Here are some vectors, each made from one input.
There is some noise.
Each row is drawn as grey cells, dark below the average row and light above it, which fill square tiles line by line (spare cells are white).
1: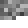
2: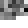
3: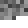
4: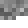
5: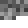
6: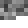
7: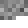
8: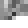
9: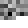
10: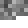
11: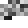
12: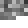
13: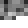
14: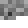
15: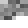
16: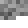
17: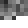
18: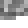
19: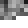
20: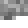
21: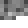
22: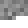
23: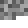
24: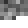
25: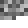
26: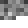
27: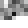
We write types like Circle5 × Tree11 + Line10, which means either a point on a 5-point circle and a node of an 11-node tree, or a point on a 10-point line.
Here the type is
Line5.
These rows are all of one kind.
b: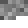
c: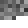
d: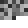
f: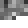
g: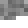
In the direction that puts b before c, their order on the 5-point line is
b, d, f, g, c.
